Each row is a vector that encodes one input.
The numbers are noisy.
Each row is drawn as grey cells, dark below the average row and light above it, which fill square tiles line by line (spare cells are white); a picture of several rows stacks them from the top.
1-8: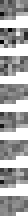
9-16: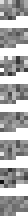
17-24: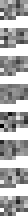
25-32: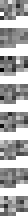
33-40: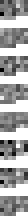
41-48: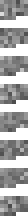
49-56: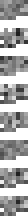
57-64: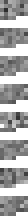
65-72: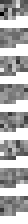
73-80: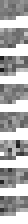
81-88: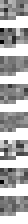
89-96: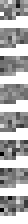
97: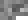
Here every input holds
a list of up to three points on a 5-point line.
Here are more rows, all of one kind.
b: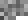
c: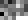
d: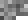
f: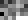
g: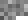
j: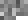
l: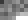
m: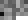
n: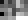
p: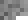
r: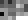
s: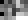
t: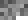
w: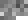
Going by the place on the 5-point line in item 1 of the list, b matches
g, n and s.
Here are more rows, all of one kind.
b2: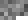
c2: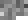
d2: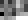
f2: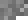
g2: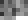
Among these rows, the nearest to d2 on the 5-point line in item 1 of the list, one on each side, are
c2 and g2.
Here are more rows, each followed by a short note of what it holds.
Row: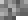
a list of one item
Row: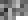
the empty list
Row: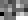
a list of one item
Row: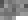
a list of two items
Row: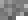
a list of one item
